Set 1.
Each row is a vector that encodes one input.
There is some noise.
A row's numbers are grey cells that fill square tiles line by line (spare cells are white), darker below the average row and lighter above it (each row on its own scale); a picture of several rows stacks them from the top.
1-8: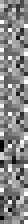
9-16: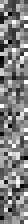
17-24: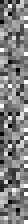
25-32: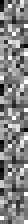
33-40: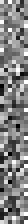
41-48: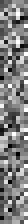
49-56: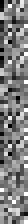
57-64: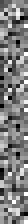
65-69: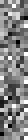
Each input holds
a point on an 8-point circle.
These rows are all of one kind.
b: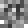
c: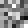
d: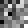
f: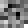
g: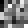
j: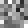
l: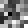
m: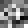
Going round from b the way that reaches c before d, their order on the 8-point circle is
b, j, c, m, g, d, l, f.
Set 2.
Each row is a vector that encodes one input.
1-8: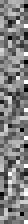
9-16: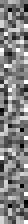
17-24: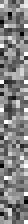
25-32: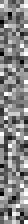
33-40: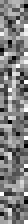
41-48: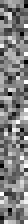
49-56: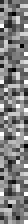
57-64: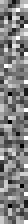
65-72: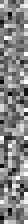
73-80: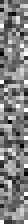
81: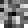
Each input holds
a point on a 14-point circle.
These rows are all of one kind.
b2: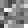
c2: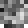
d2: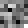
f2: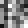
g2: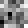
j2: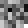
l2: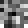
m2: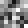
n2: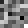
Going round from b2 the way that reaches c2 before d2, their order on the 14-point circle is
b2, g2, m2, n2, l2, c2, j2, d2, f2.
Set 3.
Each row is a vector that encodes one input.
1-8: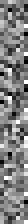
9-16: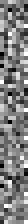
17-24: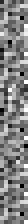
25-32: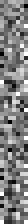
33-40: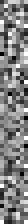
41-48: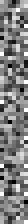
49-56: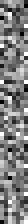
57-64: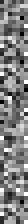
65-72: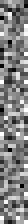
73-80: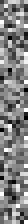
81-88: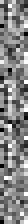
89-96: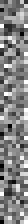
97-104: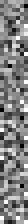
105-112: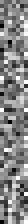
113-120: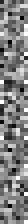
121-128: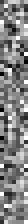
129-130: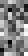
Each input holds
a point on a 14-point circle.
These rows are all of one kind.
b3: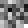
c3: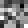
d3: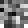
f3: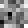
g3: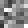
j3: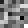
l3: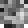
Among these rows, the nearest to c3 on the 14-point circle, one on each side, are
b3 and g3.
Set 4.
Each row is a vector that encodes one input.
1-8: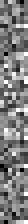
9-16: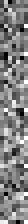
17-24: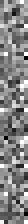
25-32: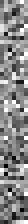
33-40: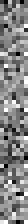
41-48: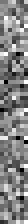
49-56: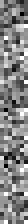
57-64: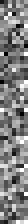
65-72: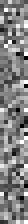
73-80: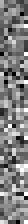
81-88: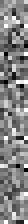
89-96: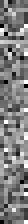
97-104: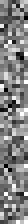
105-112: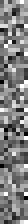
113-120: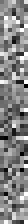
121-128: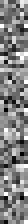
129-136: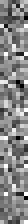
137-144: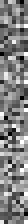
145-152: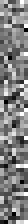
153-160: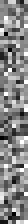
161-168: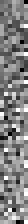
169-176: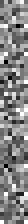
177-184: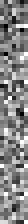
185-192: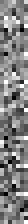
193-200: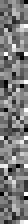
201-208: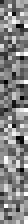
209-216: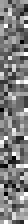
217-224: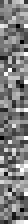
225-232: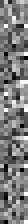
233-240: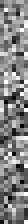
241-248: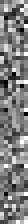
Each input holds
one of 9 labels.
